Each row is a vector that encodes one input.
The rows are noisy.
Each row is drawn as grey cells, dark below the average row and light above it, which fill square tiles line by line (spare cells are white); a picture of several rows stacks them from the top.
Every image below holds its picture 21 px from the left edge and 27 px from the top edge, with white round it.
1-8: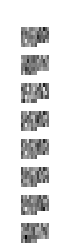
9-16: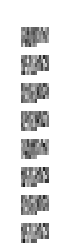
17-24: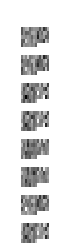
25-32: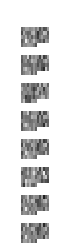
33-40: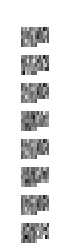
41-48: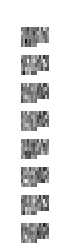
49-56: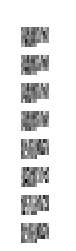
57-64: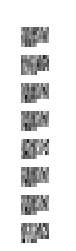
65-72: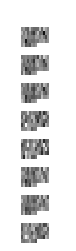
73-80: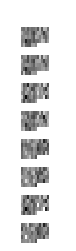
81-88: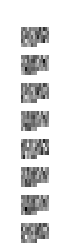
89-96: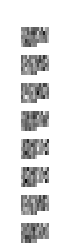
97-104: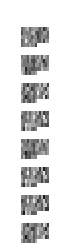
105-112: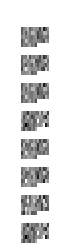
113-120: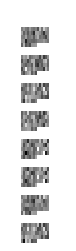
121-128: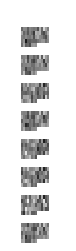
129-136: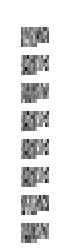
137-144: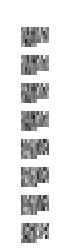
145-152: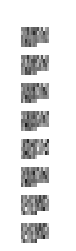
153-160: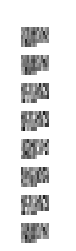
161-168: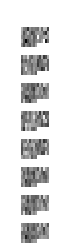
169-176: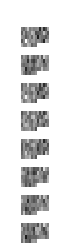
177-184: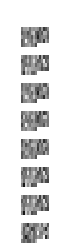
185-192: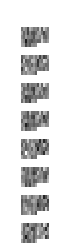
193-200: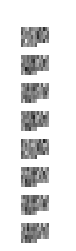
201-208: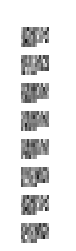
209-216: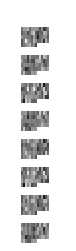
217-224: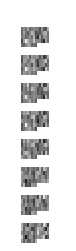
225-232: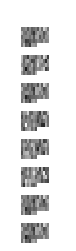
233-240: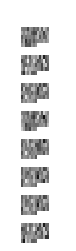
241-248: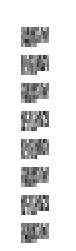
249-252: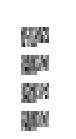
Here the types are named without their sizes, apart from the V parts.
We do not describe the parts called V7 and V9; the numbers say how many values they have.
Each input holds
a true/false value, together with either a label and a value of V9, or a value of V7.
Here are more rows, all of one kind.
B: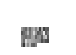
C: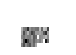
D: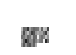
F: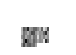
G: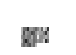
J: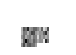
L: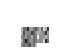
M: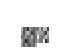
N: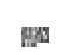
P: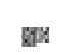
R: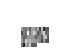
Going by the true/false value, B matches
N and R.
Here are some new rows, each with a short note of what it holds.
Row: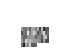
a true/false value and a value of V7
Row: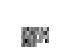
a true/false value and a value of V7
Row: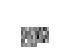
a label, a true/false value and a value of V9
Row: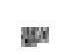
a label, a true/false value and a value of V9
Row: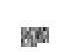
a label, a true/false value and a value of V9
